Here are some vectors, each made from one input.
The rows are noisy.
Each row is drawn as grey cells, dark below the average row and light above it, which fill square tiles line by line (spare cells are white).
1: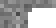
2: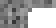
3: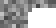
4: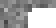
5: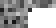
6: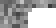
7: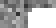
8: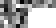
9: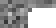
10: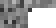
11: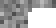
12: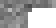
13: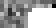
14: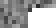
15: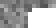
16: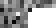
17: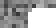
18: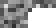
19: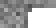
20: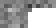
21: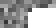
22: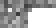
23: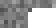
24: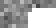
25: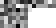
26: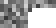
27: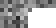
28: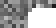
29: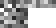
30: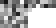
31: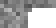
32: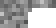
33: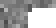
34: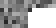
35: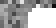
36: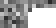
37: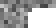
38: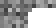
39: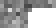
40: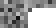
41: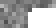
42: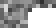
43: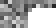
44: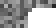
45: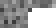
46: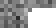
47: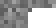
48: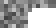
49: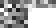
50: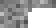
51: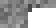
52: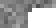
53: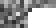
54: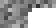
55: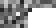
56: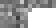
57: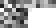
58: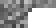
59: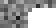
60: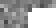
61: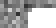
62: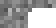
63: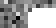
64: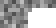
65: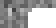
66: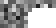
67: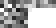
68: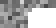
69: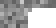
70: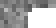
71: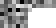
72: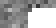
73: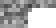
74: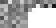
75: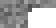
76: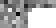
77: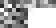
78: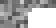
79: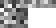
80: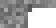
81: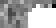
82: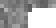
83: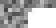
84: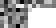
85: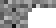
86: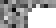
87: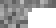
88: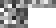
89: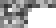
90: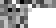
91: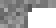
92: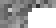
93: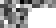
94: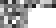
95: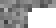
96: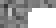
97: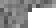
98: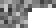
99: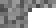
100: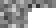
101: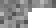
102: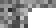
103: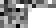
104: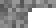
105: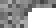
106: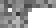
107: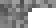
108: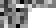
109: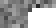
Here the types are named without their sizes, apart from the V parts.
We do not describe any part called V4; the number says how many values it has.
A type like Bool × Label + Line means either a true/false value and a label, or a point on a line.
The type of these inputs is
((Bool × Bool × Bool × Bool + Unit) × Label + V4) × Circle + Line × Line + Unit.
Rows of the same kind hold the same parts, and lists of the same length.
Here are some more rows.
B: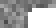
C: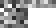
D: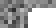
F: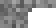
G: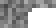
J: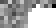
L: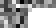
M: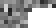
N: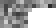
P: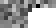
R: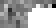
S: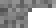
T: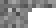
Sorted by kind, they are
B, S, T
C
D, F, G, N, P
J, M, R
L

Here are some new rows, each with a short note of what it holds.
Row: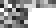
a fixed value
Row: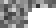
a point on a circle, a label and four true/false values
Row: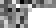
a point on each of two lines
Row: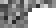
a point on a circle and a label
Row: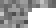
a point on a circle and a label
